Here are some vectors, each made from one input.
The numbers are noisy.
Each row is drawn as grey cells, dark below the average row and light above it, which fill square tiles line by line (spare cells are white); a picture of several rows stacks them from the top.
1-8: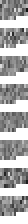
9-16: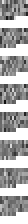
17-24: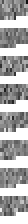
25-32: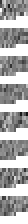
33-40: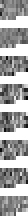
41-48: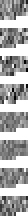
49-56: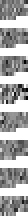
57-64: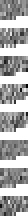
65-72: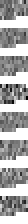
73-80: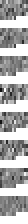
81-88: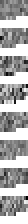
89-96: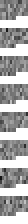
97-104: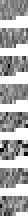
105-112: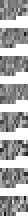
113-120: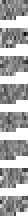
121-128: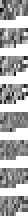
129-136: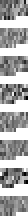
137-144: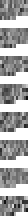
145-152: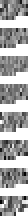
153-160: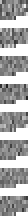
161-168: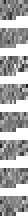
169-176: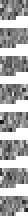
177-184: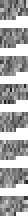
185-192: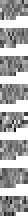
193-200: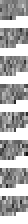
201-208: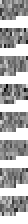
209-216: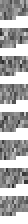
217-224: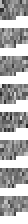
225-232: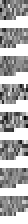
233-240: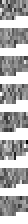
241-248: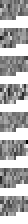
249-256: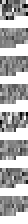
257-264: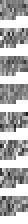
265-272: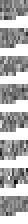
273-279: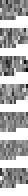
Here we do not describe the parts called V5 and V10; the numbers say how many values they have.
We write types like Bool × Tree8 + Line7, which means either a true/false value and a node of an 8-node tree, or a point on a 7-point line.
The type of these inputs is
Bool × (Line11 + V10) × V5.
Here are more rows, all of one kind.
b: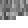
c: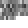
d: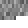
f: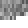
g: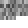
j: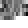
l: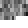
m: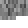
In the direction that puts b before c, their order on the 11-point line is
b, f, g, m, c, j, d, l.
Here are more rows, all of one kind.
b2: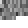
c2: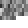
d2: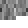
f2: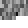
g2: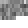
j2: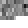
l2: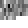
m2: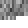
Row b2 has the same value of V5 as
g2 and j2.
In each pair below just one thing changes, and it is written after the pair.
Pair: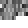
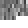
the value of V10
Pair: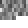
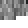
the value of V10
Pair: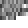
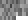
the value of V5
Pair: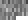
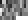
the true/false value
